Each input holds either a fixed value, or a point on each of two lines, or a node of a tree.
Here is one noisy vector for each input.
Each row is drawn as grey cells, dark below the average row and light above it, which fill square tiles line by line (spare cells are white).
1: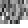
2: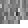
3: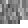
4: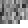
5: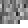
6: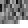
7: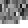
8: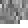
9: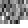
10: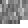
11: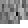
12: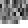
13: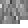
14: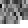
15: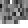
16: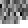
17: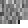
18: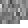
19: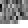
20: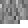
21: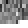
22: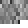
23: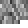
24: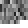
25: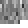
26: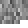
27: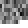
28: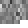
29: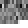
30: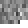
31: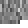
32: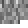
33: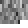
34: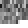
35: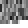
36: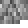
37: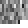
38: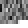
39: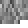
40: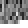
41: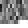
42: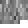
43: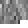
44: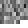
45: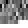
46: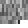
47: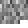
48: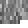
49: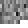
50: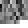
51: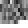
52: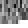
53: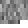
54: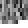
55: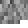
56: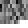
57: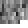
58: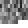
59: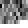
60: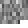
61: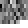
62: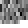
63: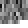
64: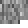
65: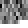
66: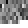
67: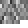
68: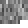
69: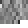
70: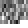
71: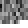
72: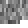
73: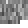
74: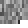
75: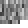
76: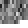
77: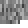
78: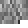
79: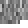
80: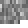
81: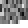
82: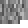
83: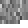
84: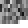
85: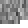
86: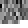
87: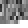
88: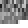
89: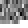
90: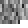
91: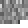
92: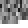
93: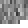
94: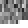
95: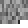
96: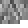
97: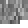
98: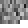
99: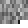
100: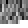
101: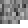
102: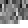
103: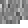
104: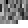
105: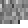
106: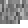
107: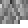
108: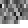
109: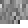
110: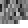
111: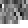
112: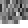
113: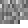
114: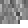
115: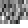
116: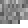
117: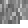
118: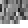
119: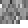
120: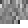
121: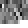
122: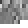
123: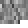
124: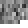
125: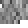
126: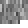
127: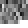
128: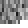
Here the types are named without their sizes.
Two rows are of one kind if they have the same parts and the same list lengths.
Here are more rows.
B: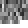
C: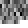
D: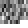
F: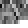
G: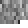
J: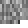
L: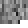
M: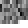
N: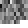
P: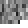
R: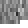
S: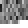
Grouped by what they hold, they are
B, C, F, M, N, S
D
G, J, L, P, R

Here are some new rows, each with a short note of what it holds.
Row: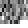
a fixed value
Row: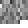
a node of a tree
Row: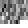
a fixed value
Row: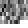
a fixed value
